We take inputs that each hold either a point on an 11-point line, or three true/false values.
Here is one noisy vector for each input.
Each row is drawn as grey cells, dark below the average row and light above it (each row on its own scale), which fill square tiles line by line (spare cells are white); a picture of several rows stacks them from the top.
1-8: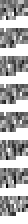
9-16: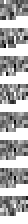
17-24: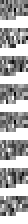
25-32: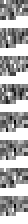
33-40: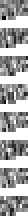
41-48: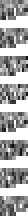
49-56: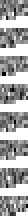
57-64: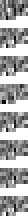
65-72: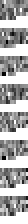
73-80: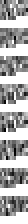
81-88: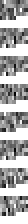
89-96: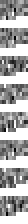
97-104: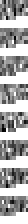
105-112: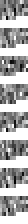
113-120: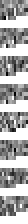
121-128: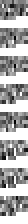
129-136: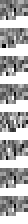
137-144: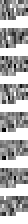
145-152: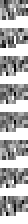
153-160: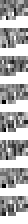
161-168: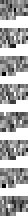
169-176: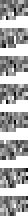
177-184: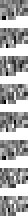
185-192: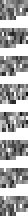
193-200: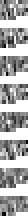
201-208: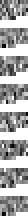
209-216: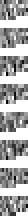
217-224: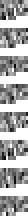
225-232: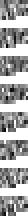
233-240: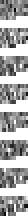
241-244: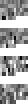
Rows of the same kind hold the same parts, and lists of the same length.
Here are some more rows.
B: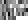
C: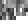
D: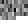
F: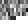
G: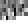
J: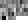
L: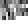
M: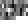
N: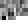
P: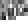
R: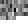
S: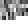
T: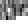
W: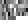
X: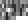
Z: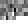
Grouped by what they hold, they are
B, C, F, J, L, N, P, S, W
D, G, M, R, T, X, Z

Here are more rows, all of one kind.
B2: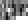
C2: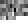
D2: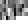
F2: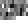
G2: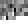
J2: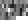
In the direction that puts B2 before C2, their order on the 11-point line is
F2, J2, B2, D2, G2, C2.
